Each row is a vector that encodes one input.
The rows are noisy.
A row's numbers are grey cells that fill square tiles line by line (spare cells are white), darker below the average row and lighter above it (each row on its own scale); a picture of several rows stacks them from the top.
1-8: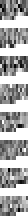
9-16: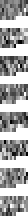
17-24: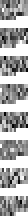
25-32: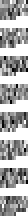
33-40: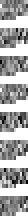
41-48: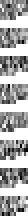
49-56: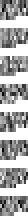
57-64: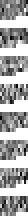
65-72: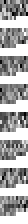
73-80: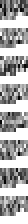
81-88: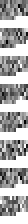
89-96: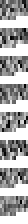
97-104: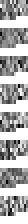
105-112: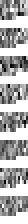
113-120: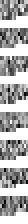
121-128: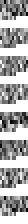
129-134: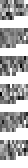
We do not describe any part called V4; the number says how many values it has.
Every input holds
a list of up to two items, each one of 6 labels and a value of V4.
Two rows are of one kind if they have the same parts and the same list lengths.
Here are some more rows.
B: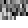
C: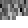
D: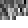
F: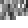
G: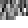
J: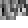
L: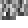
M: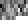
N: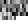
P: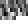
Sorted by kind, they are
B, N
C, D, G, J, M, P
F, L

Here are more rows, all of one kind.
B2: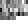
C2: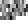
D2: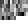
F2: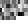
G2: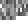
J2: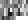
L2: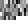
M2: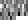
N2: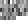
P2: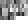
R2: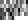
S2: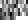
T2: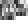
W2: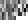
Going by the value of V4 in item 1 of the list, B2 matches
D2, F2, P2 and T2.
